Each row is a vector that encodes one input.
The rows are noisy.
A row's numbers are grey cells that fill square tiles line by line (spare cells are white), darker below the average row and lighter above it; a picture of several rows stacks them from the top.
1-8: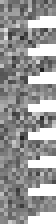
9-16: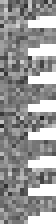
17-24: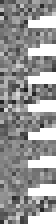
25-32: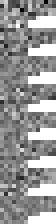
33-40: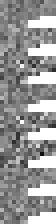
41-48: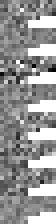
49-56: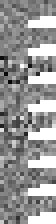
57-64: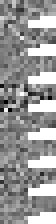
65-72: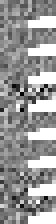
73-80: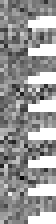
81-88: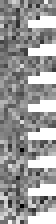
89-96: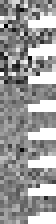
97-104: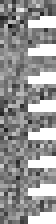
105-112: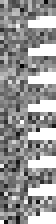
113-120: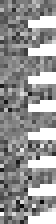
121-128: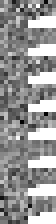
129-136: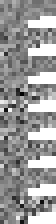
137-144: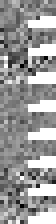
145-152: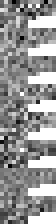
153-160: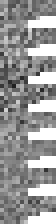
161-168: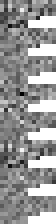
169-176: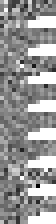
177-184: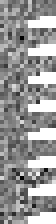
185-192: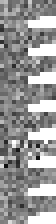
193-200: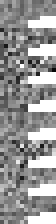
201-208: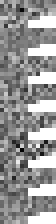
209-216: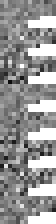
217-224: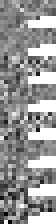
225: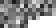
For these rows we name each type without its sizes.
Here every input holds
either a point on a line, or four true/false values.
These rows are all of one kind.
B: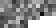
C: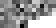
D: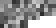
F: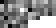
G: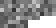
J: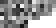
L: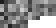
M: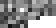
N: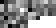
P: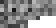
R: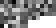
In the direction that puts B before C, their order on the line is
P, G, M, B, D, C, J, F, N, L, R.
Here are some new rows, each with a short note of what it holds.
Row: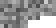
four true/false values
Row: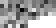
four true/false values
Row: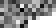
a point on a line
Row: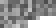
four true/false values
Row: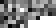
a point on a line
